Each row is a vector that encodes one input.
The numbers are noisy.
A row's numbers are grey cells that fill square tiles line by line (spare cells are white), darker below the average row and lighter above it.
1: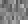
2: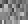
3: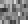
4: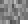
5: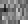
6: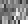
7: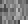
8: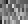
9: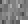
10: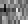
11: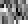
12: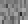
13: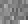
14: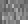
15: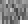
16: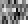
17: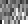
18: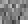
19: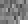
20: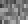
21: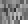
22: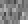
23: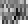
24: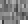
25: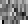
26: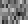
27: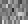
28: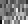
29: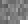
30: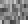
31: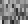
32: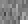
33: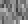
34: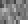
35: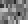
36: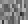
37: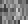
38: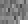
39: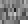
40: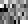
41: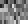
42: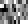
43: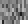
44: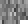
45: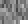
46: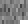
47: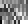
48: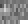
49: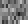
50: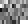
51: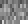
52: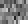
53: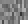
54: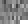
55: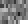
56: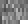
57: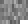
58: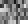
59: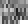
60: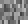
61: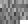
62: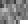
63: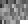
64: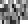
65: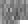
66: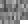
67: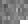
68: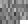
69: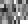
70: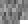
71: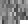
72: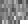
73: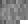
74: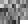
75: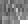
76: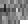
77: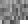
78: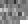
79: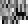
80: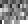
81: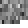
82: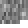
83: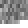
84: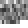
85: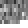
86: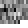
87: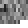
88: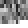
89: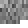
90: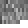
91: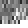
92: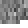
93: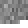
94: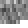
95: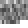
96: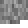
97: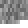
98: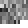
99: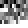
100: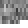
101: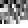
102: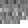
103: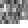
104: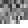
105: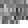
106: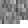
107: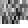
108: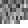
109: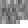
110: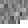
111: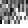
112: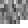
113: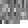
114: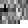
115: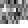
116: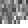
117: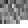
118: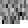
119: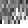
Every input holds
either a point on an 11-point line, or three true/false values.
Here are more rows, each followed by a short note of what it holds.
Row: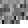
three true/false values
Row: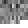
a point on an 11-point line
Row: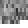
three true/false values
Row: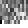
a point on an 11-point line
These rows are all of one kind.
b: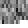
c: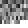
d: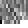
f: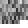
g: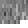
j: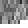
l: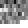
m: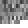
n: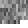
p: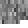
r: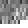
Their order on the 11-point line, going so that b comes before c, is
d, f, n, g, l, r, j, b, m, p, c.
